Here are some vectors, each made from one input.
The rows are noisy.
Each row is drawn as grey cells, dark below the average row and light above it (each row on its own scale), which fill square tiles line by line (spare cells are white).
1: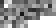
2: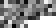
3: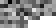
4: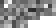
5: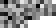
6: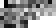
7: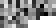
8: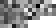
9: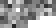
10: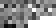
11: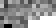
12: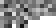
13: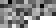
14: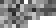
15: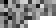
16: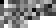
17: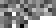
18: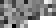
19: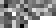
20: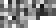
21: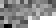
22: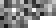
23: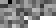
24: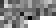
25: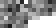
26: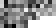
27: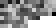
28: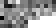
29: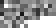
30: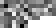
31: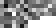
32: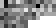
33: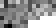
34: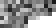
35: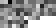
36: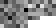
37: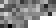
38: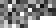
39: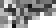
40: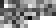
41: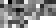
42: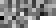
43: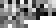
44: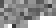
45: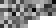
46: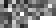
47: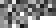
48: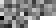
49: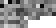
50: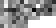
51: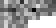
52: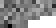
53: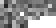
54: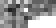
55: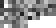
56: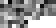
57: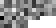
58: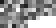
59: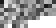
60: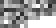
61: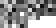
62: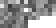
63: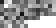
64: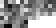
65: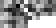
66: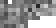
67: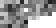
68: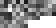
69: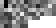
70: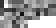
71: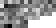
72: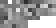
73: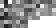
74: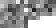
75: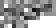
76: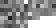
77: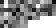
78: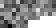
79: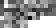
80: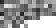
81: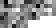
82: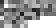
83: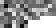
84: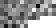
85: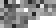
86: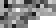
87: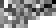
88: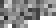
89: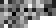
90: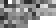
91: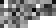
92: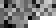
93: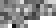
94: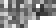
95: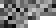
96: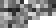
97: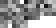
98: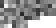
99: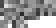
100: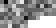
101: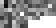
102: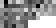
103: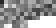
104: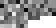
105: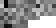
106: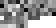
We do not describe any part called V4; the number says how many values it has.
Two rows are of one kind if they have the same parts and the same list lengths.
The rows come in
2 kinds.
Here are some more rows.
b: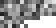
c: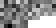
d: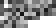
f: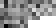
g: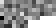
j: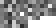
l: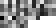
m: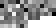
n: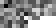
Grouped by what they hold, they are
b, c, d, f
g, j, l, m, n

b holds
a node of each of two 10-node trees.
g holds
a value of V4.
